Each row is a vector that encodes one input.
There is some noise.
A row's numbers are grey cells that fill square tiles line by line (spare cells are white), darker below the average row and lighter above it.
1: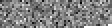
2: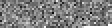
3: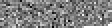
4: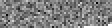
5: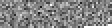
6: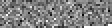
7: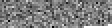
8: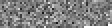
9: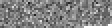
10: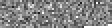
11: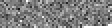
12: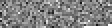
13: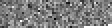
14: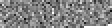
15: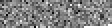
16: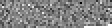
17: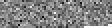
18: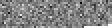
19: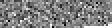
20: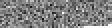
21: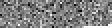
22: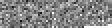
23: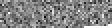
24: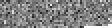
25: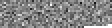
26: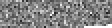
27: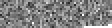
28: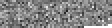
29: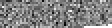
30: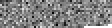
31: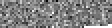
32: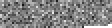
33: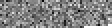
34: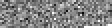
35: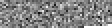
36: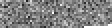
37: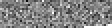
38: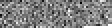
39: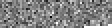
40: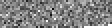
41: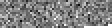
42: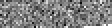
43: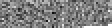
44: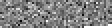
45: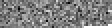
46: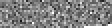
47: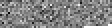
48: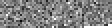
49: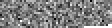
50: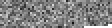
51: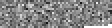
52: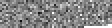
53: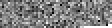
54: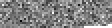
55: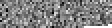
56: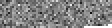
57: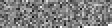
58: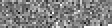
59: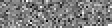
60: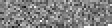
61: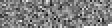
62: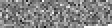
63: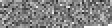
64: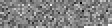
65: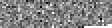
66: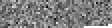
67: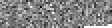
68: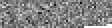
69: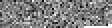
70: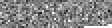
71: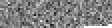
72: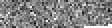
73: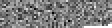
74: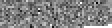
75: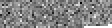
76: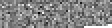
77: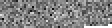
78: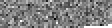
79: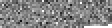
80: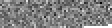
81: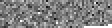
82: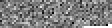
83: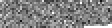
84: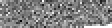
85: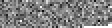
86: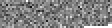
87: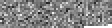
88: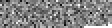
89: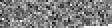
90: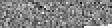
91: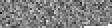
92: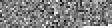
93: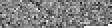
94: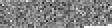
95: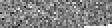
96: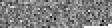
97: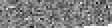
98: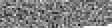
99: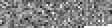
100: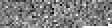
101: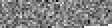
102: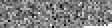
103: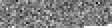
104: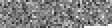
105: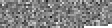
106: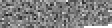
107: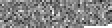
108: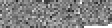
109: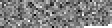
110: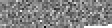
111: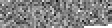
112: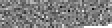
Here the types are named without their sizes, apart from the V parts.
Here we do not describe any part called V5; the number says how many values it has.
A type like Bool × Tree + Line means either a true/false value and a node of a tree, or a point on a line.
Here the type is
Line × (Line + V5).
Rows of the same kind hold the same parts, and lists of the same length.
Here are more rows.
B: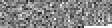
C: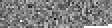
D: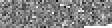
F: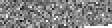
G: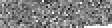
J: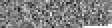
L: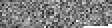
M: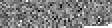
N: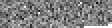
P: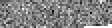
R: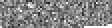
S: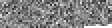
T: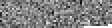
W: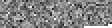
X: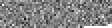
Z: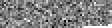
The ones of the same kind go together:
B, F, L, P, R, T, W
C, D, G, J, M, N, S, X, Z

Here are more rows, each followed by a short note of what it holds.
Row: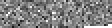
a point on each of two lines
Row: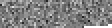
a point on a line and a value of V5
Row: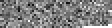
a point on a line and a value of V5
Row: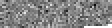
a point on each of two lines
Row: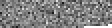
a point on each of two lines
